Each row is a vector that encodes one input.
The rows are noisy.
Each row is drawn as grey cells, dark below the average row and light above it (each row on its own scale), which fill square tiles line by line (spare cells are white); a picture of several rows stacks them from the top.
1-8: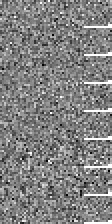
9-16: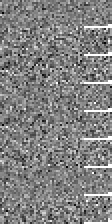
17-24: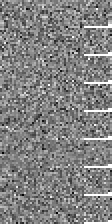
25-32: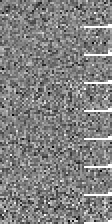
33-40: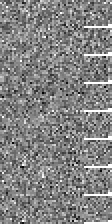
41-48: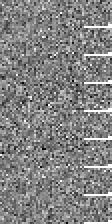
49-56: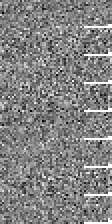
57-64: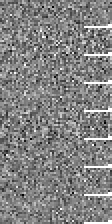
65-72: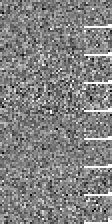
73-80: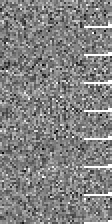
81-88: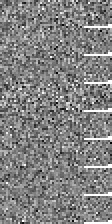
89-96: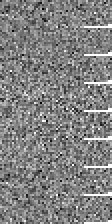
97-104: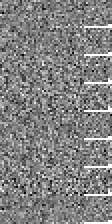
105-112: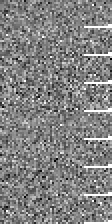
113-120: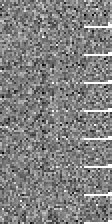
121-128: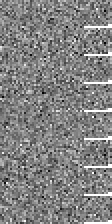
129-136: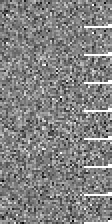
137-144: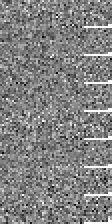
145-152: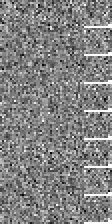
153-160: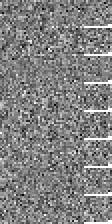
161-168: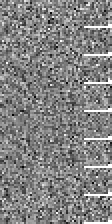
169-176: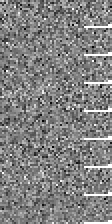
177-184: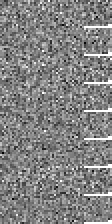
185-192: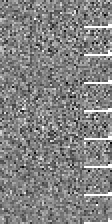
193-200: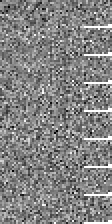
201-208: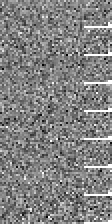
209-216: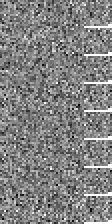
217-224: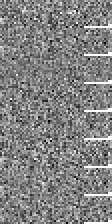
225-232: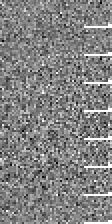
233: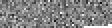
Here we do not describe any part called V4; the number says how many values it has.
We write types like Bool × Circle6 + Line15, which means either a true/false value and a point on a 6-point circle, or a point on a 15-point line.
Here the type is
Line5 + List2(Bool × V4) + Tree9.
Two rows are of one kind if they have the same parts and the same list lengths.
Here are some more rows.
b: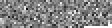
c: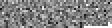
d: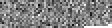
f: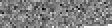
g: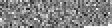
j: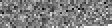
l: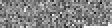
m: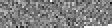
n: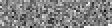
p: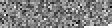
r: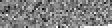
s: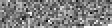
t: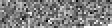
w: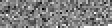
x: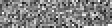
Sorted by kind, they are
b, c, g, n
d, m, p
f, j, r, w
l, x
s, t

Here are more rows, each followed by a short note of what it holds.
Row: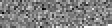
a point on a 5-point line
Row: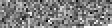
the empty list
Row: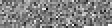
a list of one item
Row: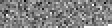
a point on a 5-point line
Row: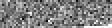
the empty list
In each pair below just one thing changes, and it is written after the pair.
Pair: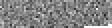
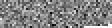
the value of V4 in item 1 of the list
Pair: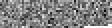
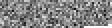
the true/false value in item 2 of the list
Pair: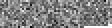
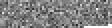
the true/false value in item 2 of the list
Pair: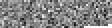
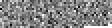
the true/false value in item 1 of the list
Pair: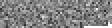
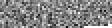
the value of V4 in item 1 of the list
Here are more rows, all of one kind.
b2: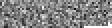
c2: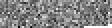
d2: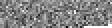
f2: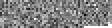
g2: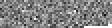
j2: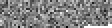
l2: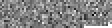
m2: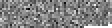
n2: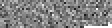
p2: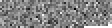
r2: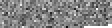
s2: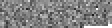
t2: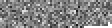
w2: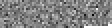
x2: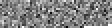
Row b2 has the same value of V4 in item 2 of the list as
f2, g2, p2 and t2.
